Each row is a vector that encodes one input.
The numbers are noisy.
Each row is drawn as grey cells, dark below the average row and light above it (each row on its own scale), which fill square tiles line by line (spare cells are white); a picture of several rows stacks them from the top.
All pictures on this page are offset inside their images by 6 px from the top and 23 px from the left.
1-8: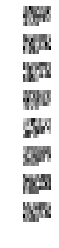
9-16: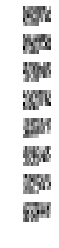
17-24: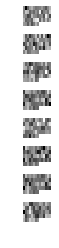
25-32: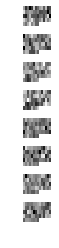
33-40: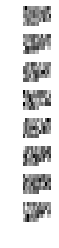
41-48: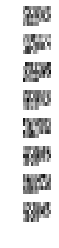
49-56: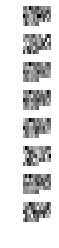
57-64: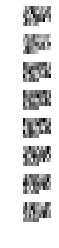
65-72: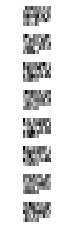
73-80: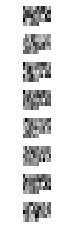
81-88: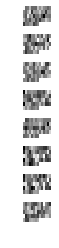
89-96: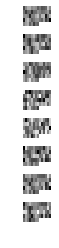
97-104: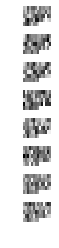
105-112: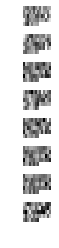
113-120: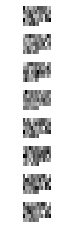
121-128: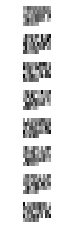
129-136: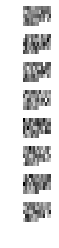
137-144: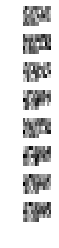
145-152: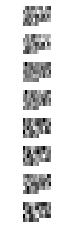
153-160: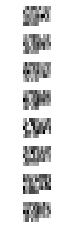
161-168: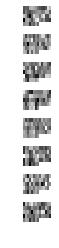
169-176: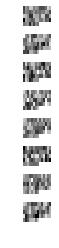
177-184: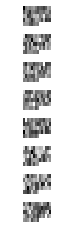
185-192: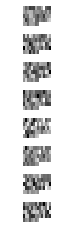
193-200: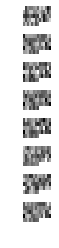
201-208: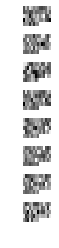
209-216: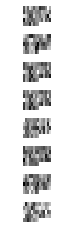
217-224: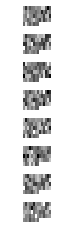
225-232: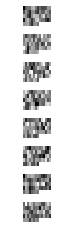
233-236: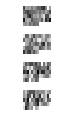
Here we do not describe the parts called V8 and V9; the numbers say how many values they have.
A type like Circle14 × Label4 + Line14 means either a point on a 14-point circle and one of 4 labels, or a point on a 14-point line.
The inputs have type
Bool × V9 + (Tree11 + Unit) × V8.
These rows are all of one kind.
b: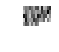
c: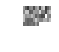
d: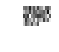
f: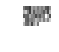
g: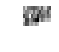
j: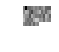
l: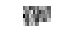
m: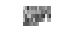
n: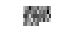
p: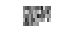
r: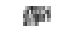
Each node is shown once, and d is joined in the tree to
c and l.
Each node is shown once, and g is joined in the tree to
m.
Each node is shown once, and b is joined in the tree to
l and p.
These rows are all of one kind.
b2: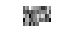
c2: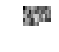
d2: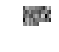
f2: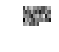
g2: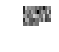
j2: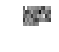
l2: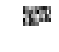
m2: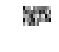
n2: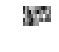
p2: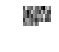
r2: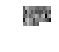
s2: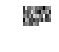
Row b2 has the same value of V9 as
g2, l2 and n2.
